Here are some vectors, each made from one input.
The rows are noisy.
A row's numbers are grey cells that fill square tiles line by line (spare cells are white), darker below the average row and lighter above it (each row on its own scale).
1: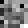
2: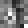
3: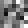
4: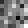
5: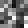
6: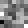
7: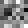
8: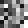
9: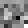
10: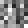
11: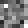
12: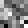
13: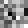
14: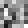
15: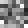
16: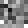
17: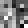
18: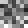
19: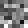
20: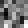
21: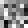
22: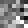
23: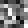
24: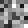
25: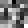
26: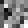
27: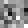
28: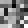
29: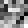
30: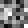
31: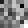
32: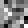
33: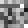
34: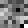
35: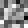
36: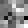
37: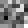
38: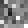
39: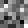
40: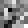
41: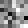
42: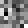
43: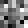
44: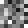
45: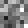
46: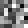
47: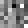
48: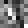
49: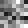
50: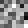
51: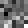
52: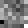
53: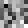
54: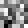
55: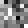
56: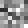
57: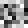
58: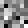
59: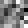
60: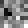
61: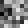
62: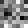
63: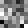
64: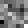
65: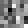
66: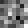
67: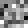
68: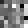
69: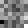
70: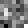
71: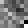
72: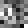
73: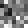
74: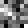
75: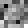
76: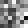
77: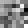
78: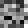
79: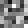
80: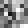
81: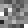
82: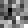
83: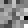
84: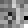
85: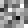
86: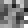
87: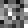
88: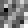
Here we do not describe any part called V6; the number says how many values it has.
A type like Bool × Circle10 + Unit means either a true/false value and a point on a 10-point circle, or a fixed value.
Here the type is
(Bool × Bool × Bool × Bool + Label5) × V6.
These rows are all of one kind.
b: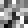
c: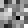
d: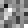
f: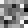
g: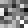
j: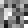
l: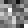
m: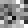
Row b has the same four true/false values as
c and d.
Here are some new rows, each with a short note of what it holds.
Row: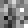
four true/false values and a value of V6
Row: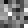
four true/false values and a value of V6
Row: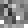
one of 5 labels and a value of V6
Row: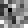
one of 5 labels and a value of V6
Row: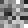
four true/false values and a value of V6
